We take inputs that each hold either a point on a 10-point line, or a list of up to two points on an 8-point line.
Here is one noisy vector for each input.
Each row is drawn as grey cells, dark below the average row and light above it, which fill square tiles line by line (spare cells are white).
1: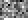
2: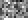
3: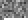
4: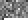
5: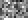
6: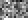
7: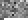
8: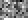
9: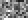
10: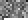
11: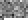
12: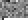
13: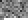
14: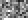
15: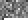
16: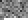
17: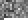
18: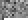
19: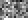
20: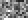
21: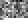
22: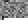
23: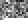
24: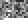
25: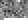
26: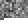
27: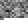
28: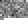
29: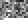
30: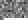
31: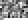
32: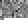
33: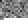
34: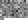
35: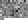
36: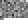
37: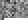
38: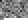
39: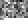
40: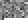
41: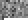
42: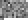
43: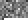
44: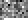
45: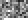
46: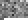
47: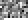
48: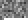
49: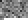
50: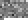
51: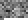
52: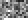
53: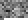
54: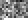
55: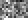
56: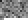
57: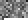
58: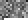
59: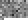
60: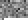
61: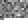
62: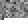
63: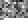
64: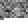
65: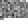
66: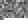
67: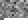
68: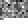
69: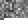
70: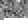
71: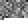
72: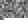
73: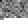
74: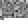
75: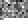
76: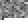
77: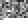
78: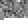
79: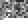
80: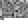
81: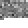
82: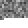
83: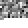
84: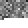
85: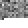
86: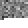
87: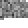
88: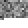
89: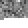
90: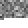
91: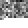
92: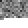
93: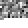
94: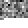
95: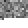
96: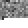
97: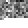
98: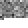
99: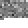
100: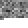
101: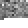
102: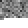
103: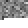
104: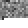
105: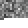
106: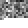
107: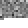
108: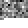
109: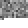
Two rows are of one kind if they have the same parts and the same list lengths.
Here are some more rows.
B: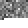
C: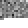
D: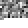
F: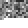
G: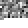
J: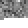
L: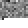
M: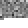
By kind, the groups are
B, J
C, L, M
D, G
F

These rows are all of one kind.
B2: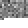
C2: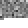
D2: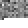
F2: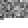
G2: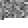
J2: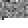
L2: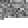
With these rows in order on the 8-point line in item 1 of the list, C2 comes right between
F2 and L2.
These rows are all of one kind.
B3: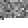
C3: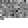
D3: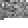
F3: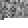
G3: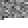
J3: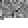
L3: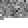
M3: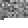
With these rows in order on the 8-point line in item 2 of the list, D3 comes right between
F3 and M3.
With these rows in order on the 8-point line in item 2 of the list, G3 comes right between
F3 and L3.
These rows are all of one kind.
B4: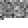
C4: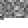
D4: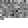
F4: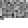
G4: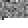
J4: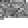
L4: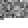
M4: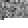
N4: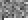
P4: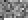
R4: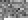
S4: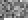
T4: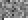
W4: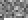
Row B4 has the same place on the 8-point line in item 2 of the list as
D4, F4, N4 and T4.
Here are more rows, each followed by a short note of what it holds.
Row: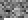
a list of one item
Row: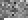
a list of two items
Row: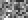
a point on a 10-point line
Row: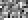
the empty list
